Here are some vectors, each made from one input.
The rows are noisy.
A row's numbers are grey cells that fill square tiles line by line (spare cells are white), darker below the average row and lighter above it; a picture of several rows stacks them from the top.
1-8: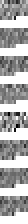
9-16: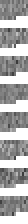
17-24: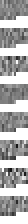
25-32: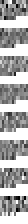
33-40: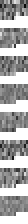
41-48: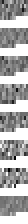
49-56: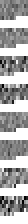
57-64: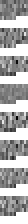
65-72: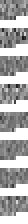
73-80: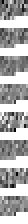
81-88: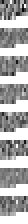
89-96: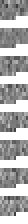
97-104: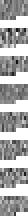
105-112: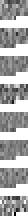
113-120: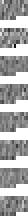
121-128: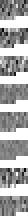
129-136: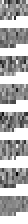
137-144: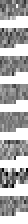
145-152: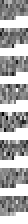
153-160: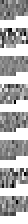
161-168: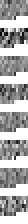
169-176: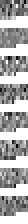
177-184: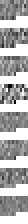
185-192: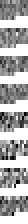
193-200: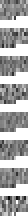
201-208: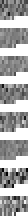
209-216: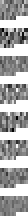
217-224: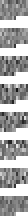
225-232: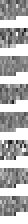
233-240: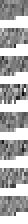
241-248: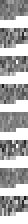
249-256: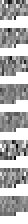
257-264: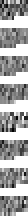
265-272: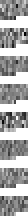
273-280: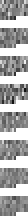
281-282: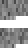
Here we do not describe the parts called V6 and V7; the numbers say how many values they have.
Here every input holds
a value of V7, together with either a point on a 14-point line and a true/false value, or a value of V6.
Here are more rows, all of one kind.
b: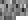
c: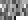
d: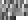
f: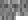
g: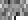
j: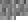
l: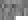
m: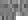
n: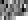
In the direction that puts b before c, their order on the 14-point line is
l, b, m, g, n, c, f, j, d.
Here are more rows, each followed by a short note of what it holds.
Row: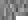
a value of V6 and a value of V7
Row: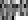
a point on a 14-point line, a true/false value and a value of V7
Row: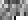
a value of V6 and a value of V7
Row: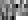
a point on a 14-point line, a true/false value and a value of V7
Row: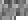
a value of V6 and a value of V7
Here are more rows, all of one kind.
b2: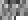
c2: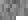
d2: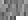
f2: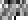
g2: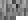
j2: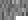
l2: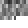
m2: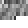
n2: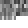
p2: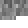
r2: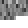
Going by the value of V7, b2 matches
c2 and g2.
